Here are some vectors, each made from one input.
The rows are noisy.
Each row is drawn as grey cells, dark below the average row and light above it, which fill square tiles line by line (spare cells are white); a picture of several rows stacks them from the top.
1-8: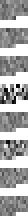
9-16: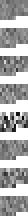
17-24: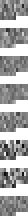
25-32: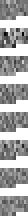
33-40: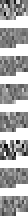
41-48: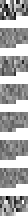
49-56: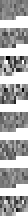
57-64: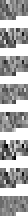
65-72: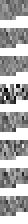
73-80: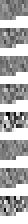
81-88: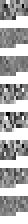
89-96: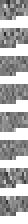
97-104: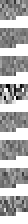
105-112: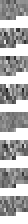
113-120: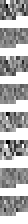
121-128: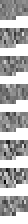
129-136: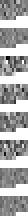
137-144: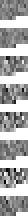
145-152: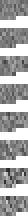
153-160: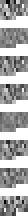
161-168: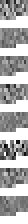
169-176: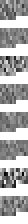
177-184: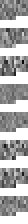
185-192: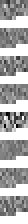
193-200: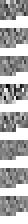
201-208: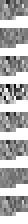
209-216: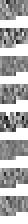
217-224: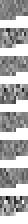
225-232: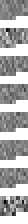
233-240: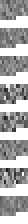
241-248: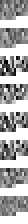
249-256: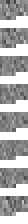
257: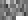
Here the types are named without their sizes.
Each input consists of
five true/false values.
